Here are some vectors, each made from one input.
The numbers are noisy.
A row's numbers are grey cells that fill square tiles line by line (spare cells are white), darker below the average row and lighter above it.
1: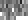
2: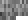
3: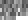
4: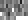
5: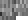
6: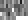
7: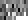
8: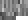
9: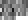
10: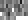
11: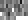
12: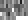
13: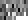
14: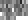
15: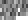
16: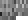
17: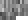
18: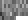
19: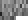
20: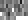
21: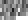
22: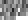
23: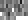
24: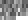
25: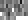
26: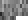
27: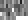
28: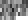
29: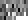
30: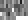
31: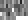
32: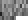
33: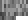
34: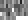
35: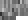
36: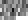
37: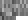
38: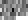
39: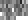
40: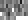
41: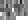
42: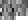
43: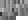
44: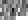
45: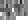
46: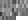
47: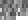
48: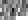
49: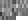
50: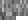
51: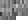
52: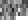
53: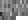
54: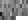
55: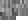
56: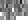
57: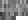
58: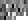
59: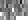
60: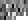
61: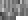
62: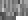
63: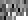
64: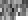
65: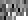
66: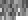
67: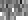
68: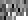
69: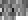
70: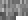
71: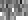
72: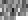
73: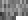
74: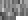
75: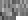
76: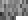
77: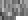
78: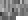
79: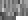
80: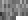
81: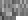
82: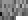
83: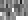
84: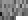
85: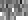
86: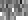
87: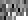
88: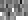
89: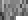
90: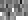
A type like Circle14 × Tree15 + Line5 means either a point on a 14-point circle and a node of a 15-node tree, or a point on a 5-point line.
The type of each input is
List3(Line4).
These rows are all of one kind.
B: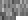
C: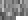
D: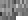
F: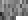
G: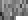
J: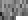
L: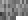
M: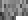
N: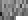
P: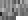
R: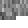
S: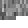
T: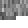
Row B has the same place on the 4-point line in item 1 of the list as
D, R, S and T.
